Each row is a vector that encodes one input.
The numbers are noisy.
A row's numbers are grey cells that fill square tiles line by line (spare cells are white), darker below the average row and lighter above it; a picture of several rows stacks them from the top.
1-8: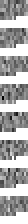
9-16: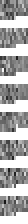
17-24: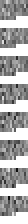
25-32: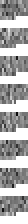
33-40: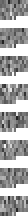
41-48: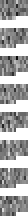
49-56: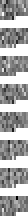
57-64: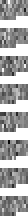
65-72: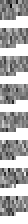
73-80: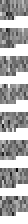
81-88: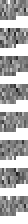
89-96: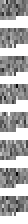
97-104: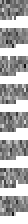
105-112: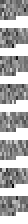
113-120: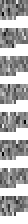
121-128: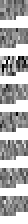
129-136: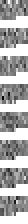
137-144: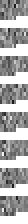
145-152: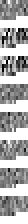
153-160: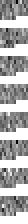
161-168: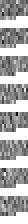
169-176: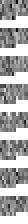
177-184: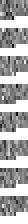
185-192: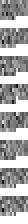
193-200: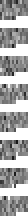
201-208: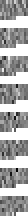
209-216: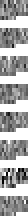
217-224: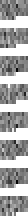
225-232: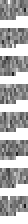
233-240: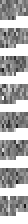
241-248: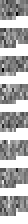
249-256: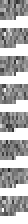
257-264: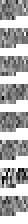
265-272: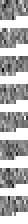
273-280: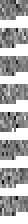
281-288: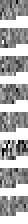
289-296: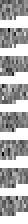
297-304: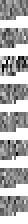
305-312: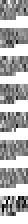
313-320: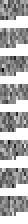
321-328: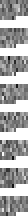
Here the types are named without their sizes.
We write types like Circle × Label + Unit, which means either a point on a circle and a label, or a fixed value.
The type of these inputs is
Circle × Circle × Label + Unit.
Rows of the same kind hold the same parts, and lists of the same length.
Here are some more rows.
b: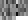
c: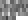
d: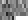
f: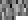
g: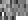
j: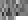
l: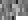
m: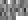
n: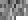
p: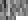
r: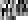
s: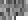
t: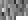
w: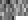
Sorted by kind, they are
b, c, d, f, g, j, l, m, n, p, s, t, w
r

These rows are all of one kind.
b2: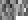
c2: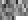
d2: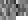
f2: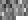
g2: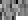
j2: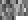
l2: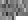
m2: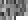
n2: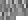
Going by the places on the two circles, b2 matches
f2 and j2.
